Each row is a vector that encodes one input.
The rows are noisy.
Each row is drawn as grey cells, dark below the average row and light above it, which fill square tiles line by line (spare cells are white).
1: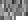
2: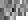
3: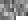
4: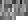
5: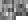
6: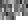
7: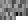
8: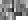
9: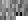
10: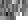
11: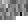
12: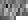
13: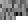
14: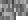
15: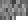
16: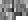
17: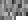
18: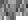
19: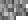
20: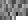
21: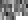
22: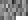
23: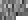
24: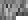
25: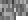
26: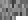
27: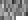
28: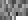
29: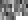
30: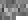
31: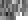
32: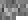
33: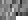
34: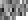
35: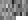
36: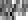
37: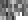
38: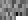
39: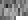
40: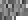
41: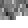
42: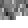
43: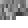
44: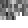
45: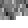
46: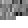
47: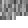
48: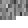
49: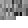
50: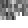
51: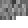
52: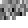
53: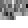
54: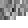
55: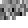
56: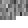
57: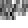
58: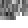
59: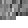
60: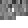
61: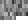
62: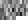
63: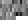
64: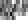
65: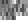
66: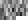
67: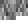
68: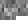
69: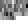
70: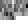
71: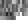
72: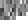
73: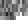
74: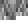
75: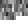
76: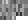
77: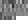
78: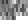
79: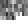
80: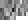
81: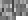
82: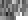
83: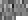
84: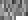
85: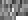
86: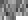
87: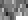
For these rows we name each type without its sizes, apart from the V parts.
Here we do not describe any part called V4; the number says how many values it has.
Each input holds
a true/false value and a value of V4, together with either a point on a circle, or a fixed value.
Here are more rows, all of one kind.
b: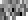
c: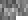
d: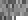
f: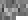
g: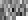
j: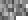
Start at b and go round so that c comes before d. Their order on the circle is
b, f, c, d, j, g.
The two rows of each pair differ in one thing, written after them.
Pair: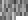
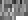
the value of V4
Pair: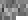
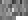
the true/false value
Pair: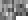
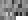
the true/false value
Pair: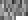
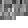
the value of V4
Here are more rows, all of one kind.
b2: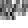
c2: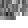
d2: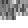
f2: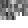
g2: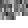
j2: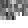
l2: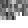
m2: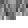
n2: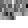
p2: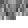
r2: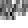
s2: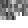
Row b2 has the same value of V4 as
n2 and r2.
